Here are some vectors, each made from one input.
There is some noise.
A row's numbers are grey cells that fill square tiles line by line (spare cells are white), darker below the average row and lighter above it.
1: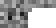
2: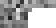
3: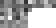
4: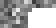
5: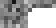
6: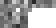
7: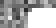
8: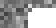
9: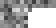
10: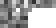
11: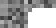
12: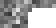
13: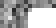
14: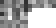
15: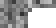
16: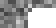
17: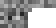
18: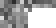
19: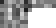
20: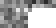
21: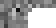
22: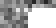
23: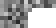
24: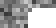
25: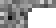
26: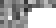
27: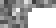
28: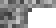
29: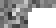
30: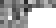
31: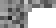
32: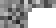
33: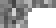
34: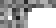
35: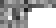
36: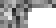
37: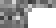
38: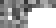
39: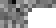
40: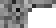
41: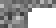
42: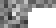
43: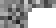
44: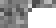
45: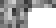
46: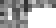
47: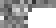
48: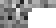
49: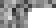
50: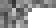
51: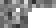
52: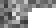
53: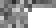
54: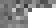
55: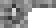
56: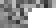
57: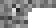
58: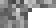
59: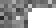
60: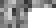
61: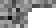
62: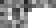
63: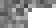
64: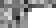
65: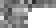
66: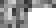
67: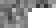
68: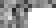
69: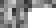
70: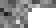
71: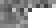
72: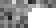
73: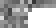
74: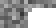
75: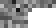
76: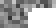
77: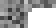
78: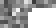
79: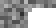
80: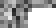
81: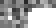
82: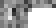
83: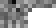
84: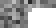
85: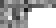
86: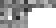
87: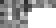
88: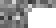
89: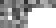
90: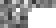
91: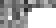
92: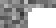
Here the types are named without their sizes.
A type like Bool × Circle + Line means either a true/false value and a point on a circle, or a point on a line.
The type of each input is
Line × (Tree + Unit) × (Tree + Unit).
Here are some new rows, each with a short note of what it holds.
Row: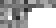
a point on a line and a node of a tree
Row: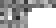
a point on a line and a node of a tree
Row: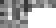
a point on a line and a node of a tree
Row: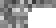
a point on a line and a node of each of two trees
